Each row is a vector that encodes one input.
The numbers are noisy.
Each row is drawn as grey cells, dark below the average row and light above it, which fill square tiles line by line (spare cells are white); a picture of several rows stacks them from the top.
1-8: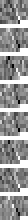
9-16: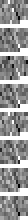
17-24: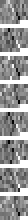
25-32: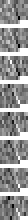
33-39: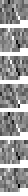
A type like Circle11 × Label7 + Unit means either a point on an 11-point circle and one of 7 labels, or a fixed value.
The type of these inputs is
Bool × Line5 × Line5.
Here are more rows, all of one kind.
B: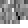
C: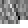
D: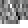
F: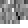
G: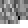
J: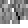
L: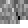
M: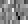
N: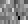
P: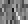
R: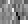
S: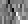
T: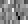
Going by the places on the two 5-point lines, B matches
F, M and T.
